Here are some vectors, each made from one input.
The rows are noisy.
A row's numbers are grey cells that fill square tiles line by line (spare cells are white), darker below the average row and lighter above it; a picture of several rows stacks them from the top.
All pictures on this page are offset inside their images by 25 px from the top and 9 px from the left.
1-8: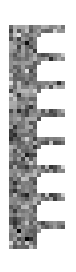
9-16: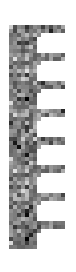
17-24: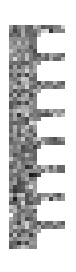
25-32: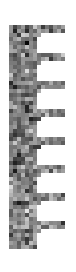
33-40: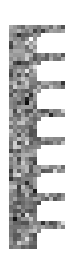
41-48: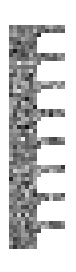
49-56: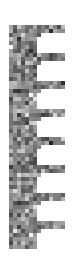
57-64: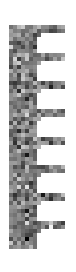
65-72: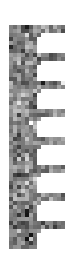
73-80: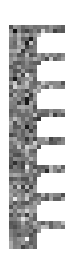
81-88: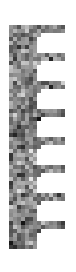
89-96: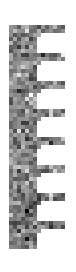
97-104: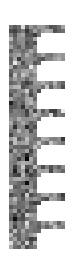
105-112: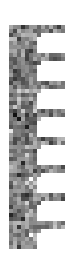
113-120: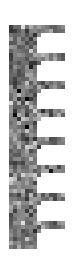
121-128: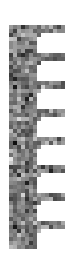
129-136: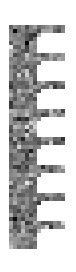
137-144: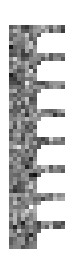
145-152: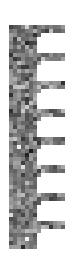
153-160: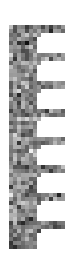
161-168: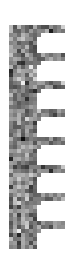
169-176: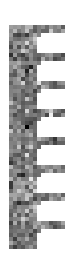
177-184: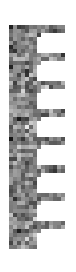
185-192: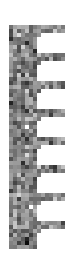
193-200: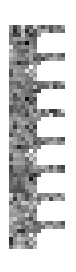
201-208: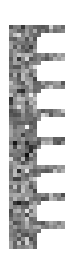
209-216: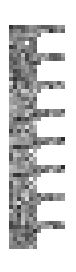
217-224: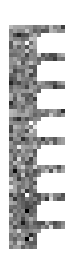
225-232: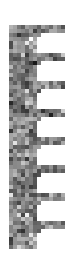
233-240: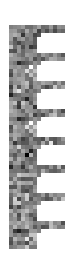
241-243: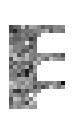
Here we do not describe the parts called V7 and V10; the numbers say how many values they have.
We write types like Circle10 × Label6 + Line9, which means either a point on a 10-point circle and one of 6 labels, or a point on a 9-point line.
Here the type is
Bool × Line9 + (Line8 + V7) × V10.
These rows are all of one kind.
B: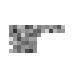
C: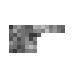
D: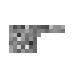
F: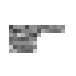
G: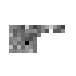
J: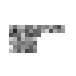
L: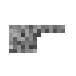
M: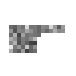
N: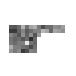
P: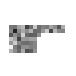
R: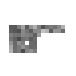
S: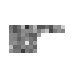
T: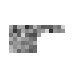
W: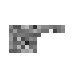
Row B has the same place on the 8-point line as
F, P, S and T.
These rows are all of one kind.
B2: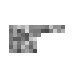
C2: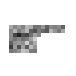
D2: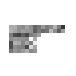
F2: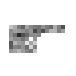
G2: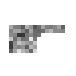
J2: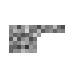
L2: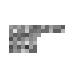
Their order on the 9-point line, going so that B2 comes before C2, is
G2, F2, D2, B2, C2, L2, J2.
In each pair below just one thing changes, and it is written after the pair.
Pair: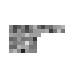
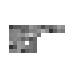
the value of V7
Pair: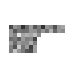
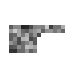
the value of V10
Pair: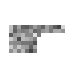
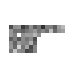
the value of V10
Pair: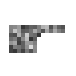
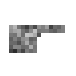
the value of V10
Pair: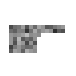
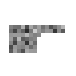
the value of V7
